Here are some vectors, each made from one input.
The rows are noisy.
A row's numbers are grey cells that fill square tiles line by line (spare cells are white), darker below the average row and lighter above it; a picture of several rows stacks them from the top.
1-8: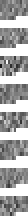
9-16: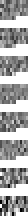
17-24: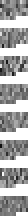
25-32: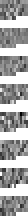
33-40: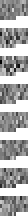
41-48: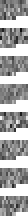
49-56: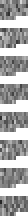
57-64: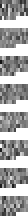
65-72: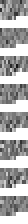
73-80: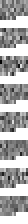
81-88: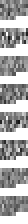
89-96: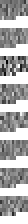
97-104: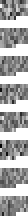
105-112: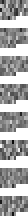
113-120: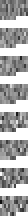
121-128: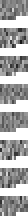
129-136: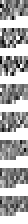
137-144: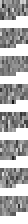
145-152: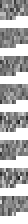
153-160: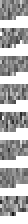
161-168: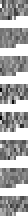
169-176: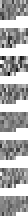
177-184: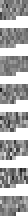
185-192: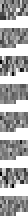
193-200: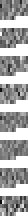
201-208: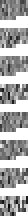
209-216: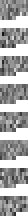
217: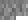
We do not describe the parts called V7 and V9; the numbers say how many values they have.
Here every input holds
either one of 8 labels, a true/false value and a value of V9, or a point on a 5-point line, or a value of V7.
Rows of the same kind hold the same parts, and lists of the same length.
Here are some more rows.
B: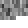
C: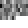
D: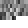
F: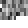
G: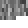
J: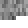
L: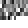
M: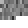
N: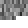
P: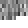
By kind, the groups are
B, G, L, M, N
C, D
F, J, P

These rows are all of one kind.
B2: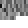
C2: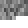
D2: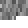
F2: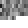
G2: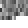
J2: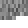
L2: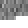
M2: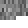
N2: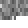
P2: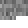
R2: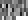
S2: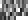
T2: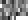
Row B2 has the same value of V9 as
G2 and R2.
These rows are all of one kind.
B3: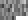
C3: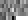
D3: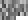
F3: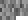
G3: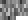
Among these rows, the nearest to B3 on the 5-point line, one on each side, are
C3 and F3.
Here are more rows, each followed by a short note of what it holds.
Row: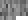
one of 8 labels, a true/false value and a value of V9
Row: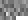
a point on a 5-point line
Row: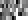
a value of V7
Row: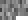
a point on a 5-point line
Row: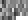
a point on a 5-point line
